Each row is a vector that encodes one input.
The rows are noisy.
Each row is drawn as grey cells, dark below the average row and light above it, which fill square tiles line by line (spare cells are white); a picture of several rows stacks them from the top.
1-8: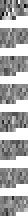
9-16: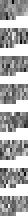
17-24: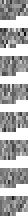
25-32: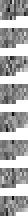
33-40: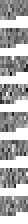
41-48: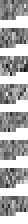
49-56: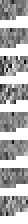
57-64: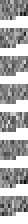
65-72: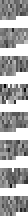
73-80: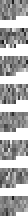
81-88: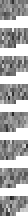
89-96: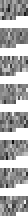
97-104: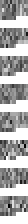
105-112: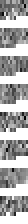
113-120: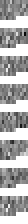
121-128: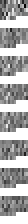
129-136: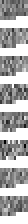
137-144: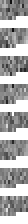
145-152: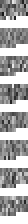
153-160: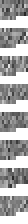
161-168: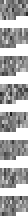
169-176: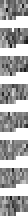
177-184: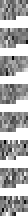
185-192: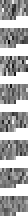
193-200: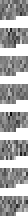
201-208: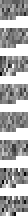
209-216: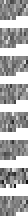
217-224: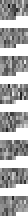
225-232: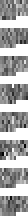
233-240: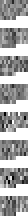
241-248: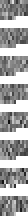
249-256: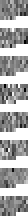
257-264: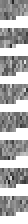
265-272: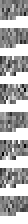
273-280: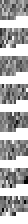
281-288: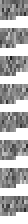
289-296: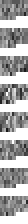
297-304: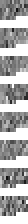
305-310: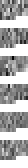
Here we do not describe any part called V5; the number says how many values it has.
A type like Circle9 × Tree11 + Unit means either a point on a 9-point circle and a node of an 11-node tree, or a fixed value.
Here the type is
Bool × Line13 × (Tree11 + Unit) + V5.
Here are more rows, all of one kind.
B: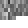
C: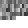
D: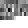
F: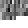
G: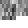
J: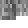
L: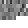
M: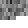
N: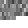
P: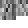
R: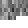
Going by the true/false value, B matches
G and R.
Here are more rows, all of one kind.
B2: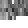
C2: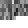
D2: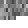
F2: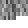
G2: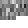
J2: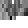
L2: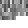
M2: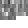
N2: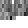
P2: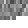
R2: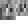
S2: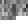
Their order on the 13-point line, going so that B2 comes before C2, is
S2, L2, M2, F2, R2, G2, P2, D2, B2, C2, J2, N2.
